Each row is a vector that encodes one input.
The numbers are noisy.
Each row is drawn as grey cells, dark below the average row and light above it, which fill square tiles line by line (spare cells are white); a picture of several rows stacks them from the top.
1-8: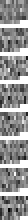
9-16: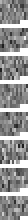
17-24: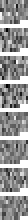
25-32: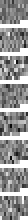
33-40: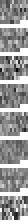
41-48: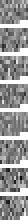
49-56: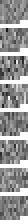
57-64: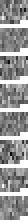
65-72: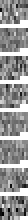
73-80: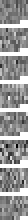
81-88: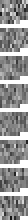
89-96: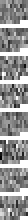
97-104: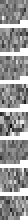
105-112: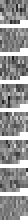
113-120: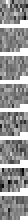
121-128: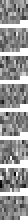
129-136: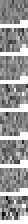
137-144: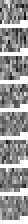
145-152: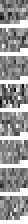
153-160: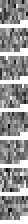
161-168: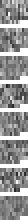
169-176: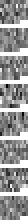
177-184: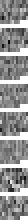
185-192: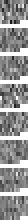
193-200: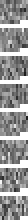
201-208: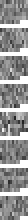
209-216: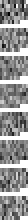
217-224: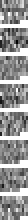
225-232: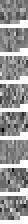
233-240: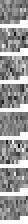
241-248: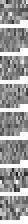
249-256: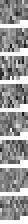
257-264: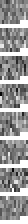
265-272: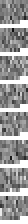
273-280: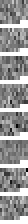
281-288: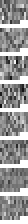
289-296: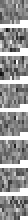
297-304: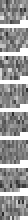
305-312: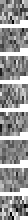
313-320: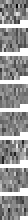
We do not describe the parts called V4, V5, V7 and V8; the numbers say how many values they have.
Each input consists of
either a point on each of three 9-point lines, or a true/false value, a value of V4, a value of V5, a value of V7 and a value of V8.
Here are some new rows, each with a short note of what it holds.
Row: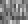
a true/false value, a value of V4, a value of V5, a value of V7 and a value of V8
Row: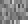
a true/false value, a value of V4, a value of V5, a value of V7 and a value of V8
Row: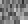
a point on each of three 9-point lines
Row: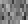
a point on each of three 9-point lines
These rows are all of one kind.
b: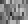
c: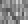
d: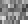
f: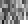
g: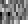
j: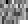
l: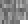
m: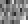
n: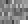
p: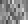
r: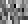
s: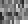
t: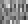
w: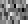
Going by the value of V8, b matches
n, p, t and w.
